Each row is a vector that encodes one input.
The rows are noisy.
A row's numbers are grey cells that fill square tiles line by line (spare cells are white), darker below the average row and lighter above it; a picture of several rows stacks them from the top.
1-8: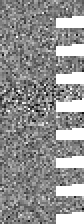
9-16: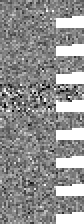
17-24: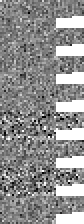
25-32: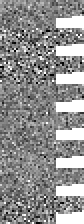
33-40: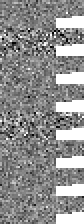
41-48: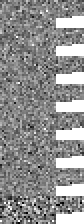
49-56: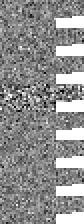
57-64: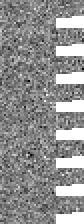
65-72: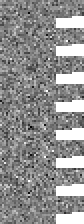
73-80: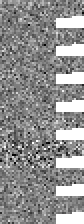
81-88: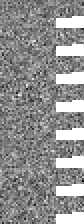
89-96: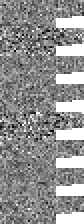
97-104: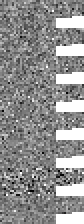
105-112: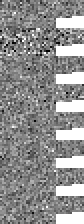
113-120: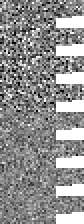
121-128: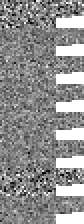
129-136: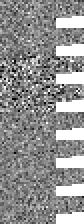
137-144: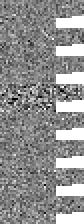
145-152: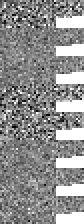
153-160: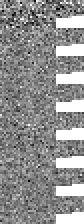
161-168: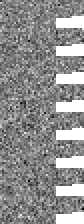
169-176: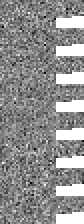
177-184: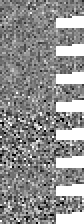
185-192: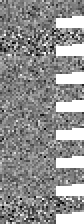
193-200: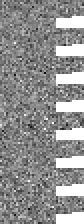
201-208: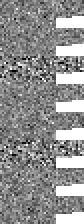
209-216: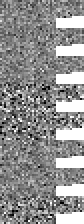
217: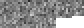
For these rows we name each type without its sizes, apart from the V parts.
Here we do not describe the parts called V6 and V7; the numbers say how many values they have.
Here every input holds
a point on a line and a node of a tree, together with either a point on a circle, four true/false values and a value of V6, or a value of V7.
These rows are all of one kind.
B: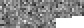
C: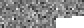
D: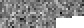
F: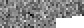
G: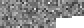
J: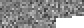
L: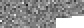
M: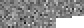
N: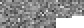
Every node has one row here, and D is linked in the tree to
M.
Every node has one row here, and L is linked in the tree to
J and N.
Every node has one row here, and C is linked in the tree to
B, G and J.
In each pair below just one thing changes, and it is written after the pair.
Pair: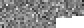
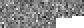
the value of V6
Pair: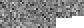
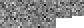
one of the four true/false values
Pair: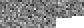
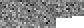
the place on the circle
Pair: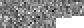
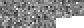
one of the four true/false values
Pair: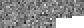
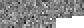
one of the four true/false values
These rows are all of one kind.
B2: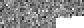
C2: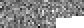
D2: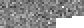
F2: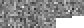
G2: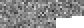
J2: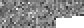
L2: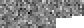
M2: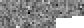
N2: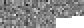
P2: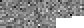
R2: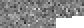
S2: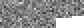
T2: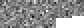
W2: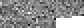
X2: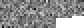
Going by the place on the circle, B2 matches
D2, J2, S2 and W2.
